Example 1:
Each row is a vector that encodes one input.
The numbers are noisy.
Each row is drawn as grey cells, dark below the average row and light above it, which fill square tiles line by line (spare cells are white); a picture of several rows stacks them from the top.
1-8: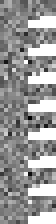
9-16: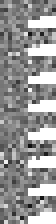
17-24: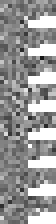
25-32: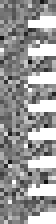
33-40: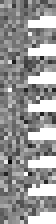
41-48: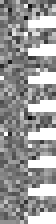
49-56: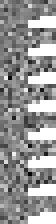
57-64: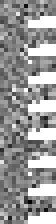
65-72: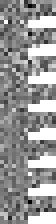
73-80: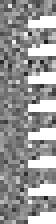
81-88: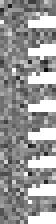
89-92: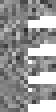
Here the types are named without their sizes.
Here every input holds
either a node of a tree, or a list of points on a line.
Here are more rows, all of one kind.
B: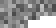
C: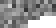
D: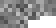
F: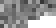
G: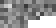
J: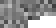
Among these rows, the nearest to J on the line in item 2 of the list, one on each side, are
C and G.
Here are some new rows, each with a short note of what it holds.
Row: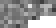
a list of one item
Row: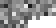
a node of a tree
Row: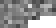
a list of one item
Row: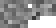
a list of one item
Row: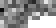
the empty list
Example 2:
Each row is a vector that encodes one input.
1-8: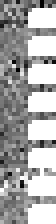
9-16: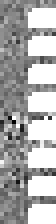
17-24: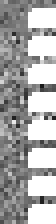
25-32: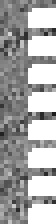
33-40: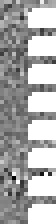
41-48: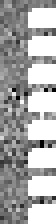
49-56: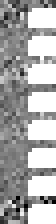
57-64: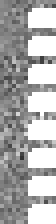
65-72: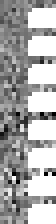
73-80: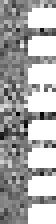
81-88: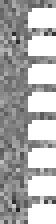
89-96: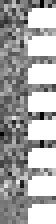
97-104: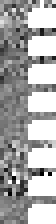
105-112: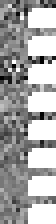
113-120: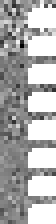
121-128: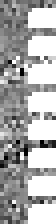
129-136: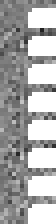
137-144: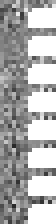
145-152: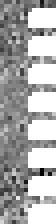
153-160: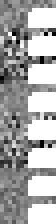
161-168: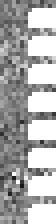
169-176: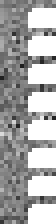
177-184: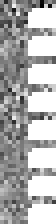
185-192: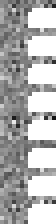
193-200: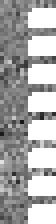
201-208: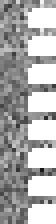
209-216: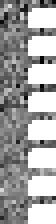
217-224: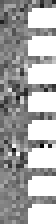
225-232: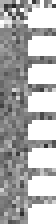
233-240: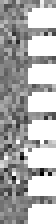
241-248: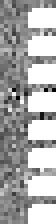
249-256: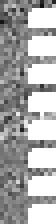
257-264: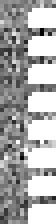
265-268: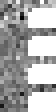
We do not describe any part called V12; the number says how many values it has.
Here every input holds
either a point on a 9-point line and a true/false value, or a value of V12.
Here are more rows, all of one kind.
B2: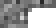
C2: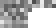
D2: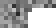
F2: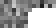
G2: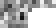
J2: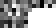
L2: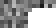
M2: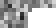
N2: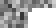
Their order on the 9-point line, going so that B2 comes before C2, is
J2, B2, M2, G2, F2, N2, C2, D2, L2.
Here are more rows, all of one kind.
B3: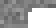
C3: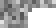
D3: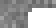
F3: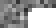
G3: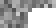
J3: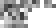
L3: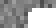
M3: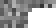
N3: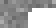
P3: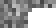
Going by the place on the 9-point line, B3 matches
C3 and P3.
